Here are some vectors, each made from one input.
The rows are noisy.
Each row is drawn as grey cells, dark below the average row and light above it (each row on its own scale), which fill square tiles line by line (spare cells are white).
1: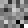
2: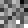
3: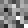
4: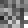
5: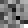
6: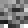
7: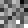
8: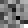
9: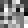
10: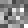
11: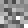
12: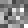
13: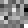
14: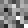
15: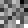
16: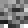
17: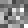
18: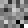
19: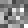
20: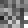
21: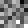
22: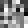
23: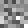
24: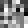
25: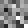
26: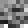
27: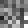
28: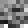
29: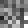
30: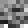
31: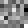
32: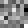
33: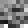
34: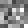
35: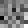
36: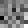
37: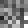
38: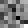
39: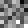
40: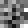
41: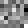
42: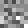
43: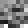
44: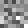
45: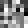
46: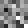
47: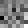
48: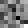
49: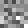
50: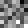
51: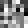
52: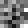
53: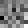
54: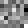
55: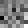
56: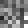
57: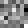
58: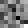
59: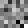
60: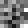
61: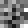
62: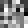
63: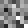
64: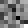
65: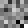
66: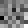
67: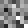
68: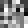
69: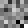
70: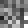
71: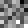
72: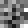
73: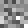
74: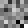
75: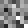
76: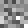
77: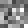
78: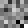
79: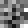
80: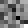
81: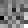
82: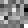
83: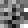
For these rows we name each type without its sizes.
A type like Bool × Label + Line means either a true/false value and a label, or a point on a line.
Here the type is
Line.
